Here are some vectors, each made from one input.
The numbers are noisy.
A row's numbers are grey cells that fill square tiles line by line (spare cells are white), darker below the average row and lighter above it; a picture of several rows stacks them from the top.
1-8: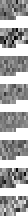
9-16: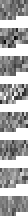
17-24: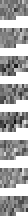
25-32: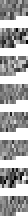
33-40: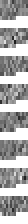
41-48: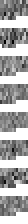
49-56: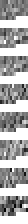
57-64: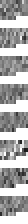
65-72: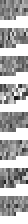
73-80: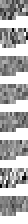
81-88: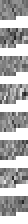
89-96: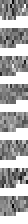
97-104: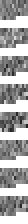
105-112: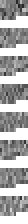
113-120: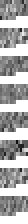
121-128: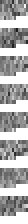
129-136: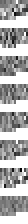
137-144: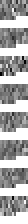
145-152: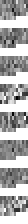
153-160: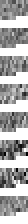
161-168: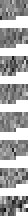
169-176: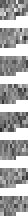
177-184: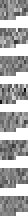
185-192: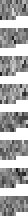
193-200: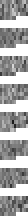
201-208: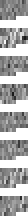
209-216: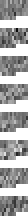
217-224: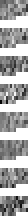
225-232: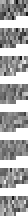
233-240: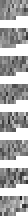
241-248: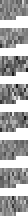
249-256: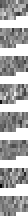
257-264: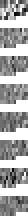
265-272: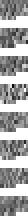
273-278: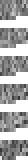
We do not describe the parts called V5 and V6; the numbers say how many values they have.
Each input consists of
either a point on an 8-point circle, or a fixed value, or a node of a 7-node tree and a value of V6, or a node of a 9-node tree and a value of V5.
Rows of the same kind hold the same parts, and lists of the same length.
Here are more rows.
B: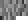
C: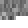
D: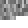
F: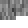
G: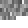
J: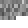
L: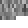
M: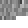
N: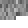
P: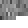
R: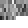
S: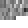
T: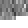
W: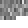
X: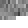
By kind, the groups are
B, F, N, T, X
C, P
D, R
G, J, L, M, S, W

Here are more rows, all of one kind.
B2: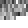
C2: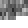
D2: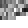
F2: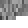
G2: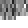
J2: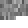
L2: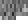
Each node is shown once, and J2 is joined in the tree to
D2 and G2.
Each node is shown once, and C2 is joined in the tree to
F2.
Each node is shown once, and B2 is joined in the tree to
G2 and L2.
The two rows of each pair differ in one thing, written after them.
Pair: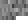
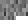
the value of V5
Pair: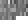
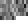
the value of V5
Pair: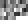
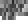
the value of V5
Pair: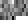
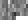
the value of V5
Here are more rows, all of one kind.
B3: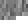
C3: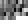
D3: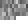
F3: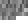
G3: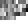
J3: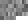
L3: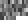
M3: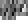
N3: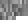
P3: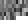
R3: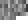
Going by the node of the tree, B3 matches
G3, J3 and R3.
